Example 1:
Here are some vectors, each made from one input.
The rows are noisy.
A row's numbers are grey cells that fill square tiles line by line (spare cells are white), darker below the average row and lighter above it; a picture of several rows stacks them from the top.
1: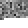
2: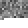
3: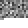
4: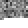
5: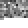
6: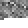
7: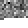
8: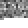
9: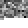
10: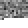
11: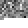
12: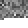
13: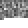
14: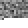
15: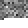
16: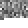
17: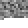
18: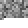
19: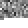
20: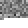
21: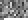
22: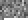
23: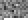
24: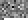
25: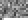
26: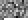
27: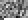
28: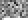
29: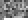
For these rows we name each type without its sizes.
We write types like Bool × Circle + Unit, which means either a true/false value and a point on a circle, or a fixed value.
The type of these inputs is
Line × Line.
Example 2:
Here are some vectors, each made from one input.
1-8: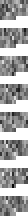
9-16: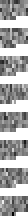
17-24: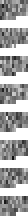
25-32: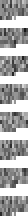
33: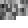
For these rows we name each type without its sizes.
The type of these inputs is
Circle.
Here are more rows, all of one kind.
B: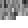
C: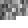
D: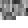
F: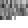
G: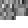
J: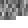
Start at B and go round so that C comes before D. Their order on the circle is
B, C, F, J, D, G.
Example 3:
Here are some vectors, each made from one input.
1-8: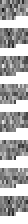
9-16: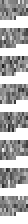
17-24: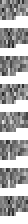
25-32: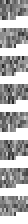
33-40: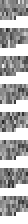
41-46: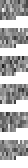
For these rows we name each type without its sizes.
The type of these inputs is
Circle.
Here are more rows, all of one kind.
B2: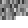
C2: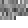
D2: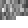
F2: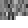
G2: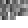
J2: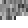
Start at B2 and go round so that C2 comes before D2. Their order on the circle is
B2, G2, C2, J2, D2, F2.
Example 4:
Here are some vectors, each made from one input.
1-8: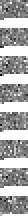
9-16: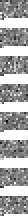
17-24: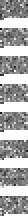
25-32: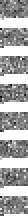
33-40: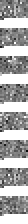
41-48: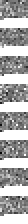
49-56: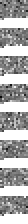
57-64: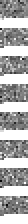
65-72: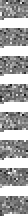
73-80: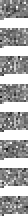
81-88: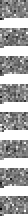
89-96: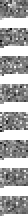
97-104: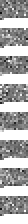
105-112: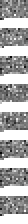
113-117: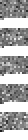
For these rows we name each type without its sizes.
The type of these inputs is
Circle.
